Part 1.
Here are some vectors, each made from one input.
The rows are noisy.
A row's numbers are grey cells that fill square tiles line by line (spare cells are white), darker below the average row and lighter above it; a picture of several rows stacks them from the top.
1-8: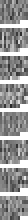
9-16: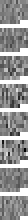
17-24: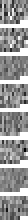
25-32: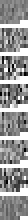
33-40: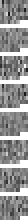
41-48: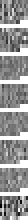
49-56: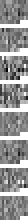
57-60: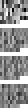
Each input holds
either a node of an 8-node tree, or three true/false values.
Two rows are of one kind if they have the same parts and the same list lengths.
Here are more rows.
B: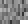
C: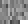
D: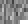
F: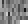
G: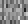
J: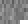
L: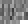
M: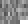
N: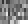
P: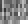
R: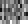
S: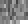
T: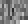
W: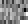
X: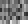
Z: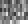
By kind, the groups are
B, D, F, J, N, R, W, X
C, G, L, M, P, S, T, Z

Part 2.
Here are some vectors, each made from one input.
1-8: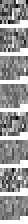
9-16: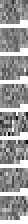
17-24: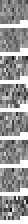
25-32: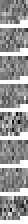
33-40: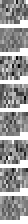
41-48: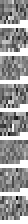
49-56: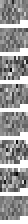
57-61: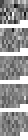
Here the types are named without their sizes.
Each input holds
either a point on a line, or three true/false values.
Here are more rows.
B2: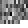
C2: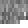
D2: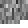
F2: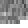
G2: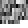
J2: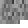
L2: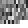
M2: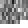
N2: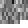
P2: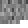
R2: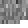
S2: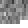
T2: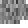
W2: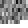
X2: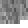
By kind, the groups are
B2, G2, L2
C2, D2, F2, J2, M2, N2, P2, R2, S2, T2, W2, X2

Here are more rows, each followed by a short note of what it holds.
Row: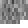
three true/false values
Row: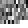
a point on a line
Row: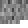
three true/false values
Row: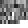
a point on a line
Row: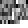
a point on a line
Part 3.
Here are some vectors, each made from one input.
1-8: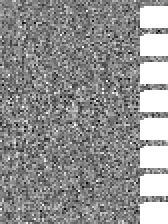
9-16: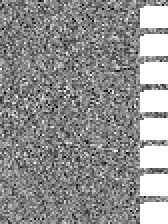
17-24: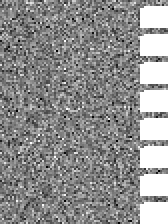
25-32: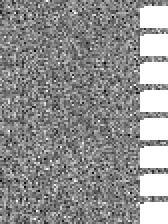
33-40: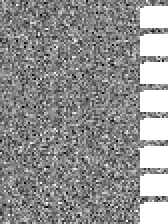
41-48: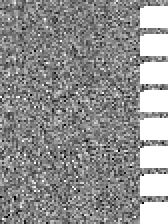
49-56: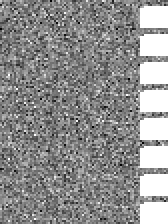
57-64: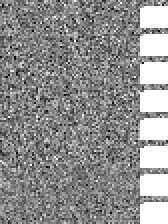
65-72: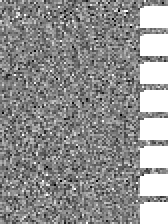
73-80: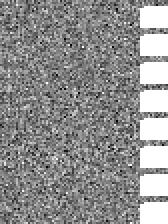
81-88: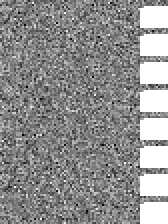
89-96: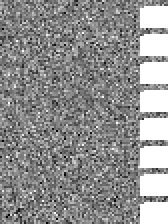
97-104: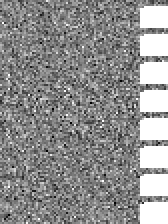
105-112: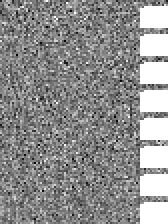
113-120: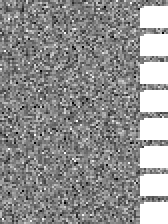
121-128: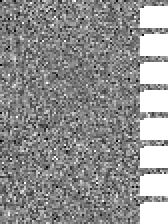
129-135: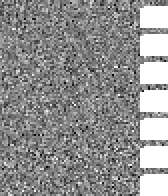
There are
2 kinds of row.
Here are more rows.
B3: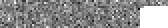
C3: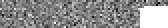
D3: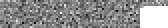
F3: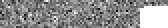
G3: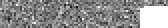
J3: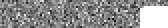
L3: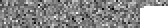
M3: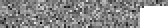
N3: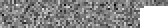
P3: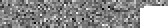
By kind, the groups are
B3, D3, L3, P3
C3, F3, G3, J3, M3, N3

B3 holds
a point on a 7-point line.
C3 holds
a point on an 11-point circle and a point on a 7-point line.
